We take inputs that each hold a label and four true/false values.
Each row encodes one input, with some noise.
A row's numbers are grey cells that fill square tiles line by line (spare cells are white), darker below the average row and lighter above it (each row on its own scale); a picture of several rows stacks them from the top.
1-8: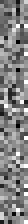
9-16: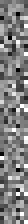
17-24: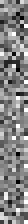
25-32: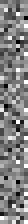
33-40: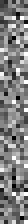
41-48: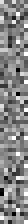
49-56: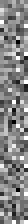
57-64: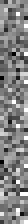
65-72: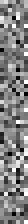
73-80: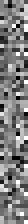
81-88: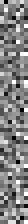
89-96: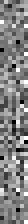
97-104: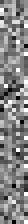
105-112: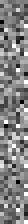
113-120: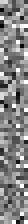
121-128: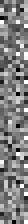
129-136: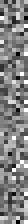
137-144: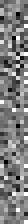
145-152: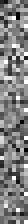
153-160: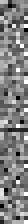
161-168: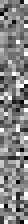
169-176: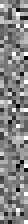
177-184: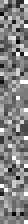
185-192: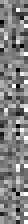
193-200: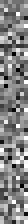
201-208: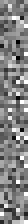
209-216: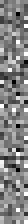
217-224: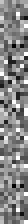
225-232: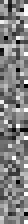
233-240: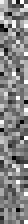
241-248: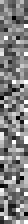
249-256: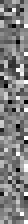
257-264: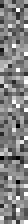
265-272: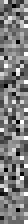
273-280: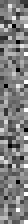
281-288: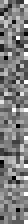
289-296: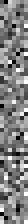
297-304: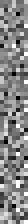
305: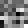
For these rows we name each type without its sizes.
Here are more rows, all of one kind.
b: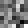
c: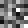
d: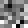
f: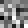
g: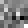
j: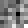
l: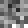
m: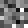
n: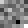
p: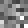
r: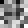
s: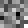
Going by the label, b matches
c and g.
